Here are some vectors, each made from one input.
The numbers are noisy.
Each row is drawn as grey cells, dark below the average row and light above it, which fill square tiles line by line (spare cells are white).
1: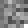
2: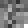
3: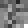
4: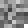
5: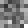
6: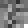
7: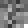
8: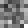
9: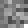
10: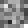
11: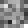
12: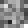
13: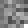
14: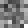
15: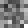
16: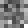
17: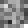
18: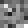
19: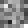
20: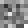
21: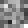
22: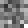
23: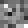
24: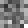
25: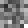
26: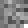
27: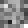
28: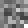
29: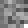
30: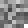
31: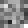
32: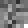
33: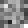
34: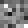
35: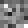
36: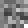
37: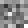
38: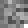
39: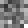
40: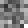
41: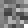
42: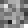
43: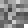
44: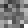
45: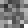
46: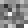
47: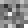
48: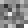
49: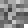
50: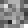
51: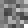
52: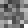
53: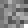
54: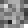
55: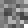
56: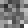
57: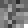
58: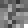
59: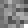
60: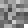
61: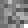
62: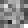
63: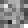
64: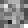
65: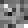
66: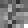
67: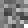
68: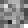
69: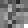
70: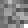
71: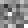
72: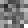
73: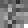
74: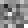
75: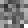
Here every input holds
three true/false values.
